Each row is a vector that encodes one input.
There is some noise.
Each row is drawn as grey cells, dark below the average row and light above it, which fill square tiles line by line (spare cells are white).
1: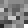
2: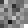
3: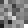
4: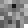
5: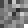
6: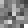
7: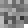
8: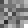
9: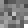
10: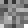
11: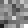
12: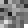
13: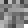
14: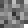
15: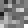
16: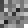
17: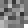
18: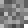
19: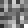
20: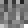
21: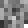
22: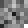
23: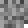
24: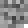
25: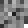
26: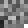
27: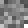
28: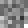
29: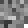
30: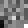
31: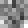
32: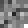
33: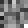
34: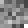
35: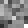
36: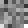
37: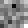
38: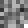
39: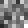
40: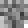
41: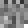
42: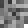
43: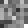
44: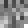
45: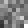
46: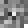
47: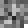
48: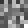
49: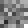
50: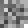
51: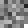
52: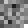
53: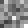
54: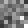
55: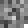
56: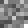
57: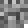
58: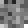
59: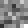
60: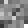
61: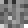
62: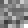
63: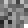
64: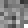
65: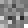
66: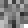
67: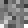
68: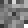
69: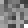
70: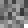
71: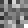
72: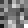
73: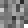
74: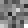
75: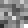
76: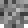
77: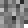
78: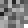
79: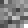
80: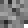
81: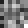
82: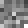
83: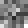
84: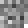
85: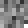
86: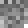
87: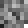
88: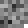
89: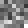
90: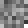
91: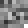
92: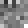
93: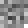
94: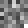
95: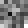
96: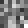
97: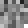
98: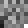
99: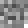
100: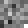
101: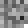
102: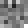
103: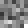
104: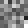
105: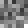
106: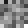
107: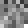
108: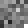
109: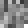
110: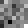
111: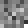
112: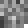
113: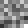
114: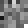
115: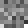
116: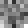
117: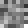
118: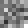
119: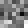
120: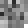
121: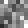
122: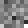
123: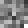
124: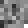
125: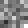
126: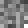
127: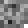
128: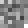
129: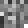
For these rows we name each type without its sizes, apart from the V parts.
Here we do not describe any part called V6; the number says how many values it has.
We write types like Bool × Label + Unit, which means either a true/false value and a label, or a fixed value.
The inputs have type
Line × (Line + V6).
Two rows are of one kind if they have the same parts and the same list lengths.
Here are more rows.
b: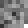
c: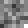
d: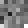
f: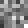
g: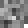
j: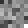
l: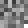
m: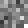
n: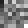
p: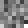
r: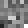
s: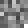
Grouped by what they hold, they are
b, c, f, g, j, m, n, r, s
d, l, p

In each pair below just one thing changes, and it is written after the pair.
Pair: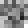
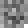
the value of V6
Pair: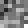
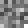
the place on the line
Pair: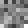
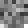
the value of V6
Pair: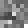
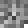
the place on the line
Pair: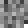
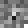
the place on the line
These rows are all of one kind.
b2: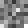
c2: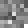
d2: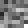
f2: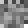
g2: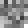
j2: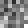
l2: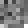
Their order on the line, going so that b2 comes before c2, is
g2, j2, f2, d2, b2, l2, c2.
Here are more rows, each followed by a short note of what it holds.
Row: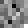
a point on each of two lines
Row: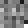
a point on a line and a value of V6
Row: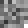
a point on each of two lines
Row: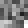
a point on a line and a value of V6
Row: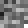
a point on a line and a value of V6
